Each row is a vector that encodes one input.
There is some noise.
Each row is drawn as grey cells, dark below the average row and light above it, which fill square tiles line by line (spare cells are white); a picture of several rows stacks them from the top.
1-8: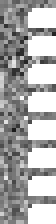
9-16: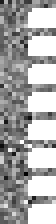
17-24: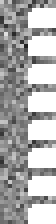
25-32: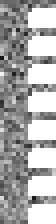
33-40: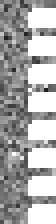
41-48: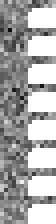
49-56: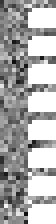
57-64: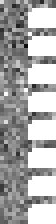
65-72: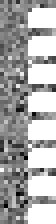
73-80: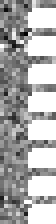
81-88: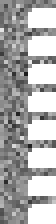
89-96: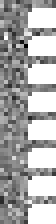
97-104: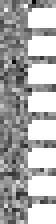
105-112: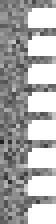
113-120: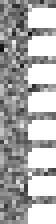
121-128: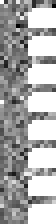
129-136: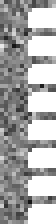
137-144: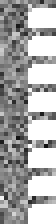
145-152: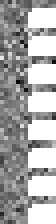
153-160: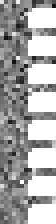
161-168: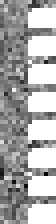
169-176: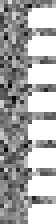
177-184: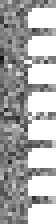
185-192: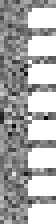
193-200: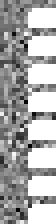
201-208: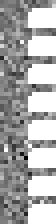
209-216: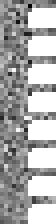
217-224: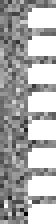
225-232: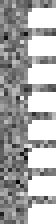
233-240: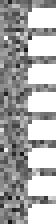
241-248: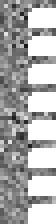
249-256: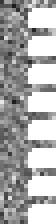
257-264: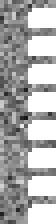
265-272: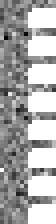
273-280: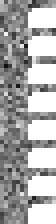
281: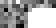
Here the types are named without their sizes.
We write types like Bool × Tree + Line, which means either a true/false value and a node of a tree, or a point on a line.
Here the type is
Bool × Bool × Bool + List(Line).
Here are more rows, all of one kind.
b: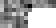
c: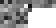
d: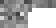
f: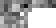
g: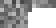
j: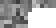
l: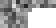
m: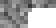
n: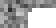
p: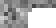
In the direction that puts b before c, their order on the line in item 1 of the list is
j, l, f, g, d, p, n, b, c, m.
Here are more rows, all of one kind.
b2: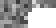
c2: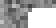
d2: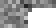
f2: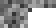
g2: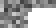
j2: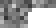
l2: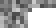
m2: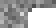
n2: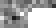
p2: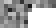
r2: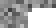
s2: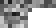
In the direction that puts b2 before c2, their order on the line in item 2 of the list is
b2, c2, j2, m2, s2, n2, l2, r2, p2, d2, f2, g2.
